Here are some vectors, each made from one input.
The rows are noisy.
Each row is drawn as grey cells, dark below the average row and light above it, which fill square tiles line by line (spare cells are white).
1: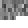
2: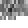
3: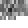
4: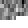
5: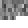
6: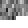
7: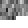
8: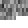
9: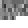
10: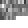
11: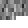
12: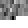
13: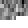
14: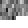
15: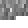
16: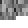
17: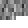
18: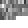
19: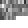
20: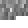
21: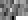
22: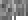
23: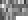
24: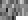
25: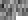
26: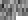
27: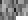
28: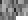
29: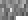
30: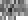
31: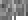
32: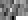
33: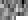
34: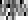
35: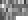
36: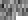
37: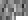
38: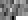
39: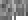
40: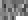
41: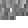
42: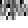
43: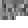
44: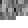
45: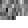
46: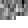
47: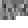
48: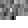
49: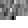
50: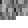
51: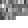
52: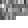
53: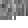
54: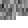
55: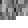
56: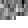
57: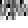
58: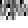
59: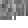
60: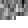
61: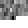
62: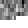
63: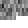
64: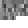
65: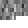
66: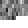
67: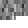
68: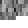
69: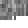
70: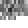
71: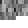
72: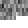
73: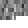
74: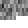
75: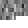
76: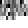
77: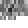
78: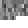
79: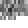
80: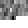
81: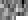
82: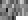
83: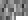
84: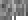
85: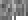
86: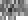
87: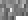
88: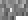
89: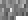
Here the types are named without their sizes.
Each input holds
either a fixed value, or a node of a tree.
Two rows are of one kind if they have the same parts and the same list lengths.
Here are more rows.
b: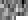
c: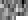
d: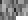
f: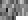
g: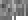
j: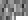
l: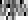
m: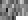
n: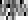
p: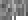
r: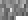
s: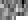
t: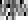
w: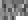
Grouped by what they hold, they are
b, c, d, f, g, j, m, p, r, s, w
l, n, t

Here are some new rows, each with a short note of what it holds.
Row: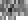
a node of a tree
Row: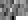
a node of a tree
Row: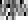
a fixed value
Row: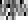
a fixed value
